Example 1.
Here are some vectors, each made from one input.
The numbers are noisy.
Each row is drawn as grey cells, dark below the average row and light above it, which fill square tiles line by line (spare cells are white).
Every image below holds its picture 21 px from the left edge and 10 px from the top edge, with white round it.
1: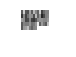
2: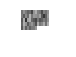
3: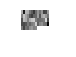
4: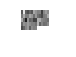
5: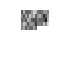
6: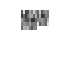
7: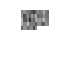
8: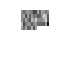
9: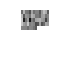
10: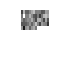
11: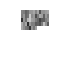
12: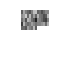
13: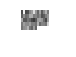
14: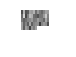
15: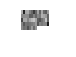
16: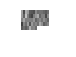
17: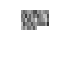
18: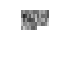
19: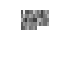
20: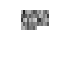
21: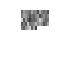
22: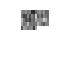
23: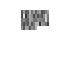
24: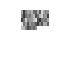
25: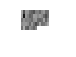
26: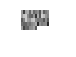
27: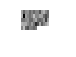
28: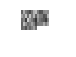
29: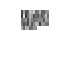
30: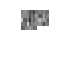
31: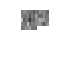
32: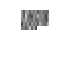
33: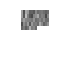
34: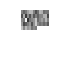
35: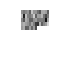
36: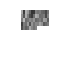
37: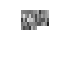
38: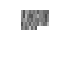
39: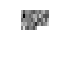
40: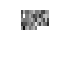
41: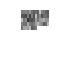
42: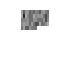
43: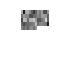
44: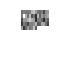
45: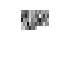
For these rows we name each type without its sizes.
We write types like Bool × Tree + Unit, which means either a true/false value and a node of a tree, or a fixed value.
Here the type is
Bool × Bool × Bool.
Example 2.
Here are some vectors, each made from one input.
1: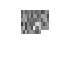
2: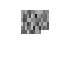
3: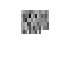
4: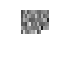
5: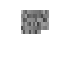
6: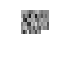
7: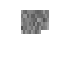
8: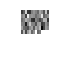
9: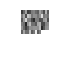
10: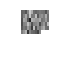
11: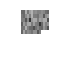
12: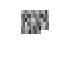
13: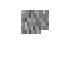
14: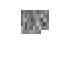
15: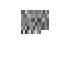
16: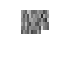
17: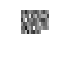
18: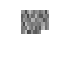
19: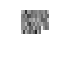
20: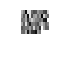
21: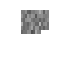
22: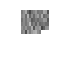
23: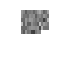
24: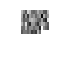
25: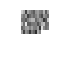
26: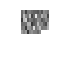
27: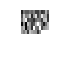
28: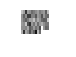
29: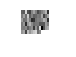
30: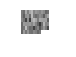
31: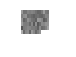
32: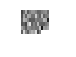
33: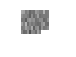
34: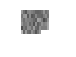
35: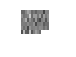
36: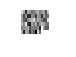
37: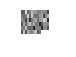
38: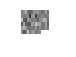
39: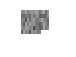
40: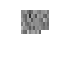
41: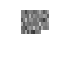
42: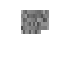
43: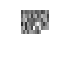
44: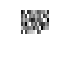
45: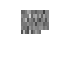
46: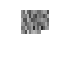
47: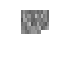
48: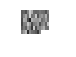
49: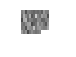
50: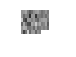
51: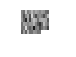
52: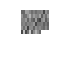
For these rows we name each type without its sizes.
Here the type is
Tree.
